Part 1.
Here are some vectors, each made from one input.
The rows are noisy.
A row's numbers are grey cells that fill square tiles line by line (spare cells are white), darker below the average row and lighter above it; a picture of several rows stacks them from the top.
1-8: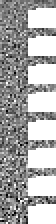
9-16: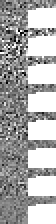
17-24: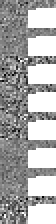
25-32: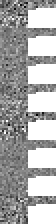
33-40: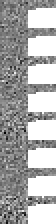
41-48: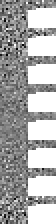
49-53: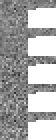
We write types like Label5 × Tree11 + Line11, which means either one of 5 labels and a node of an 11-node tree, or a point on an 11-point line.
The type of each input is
Line4 × (Tree8 + Unit).
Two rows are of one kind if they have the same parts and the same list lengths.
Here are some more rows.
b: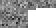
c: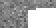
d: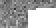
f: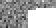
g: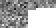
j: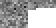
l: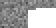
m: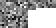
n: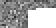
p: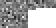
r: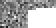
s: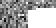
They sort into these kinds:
b, c, f, l, m, p, r, s
d, g, j, n

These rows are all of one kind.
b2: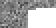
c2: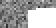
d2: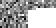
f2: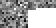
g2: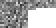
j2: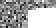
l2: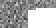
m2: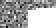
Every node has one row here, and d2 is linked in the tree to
b2 and f2.
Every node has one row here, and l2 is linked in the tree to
g2.
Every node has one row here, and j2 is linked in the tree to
b2, g2 and m2.
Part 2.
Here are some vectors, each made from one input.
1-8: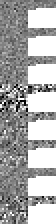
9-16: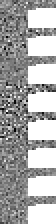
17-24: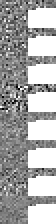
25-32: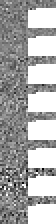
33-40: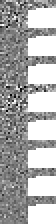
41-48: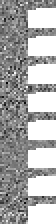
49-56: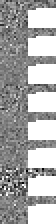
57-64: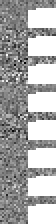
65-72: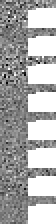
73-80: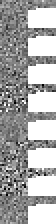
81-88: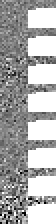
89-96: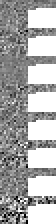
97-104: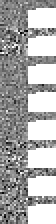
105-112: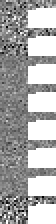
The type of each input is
Line10 × (Tree13 + Unit).
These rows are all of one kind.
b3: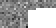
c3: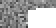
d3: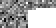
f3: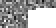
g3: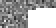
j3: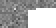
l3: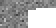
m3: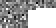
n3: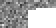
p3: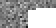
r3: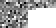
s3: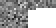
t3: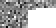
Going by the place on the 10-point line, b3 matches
c3, l3, m3 and p3.
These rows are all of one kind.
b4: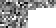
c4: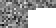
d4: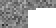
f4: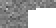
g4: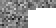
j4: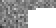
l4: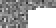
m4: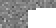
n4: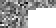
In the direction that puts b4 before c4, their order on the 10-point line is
b4, m4, n4, f4, g4, j4, l4, d4, c4.
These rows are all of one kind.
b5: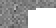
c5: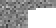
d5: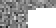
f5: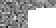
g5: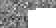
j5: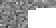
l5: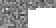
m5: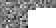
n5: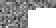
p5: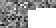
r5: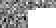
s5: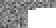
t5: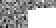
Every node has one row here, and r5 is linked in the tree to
g5 and l5.
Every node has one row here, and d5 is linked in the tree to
m5.
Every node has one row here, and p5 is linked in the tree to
b5 and n5.
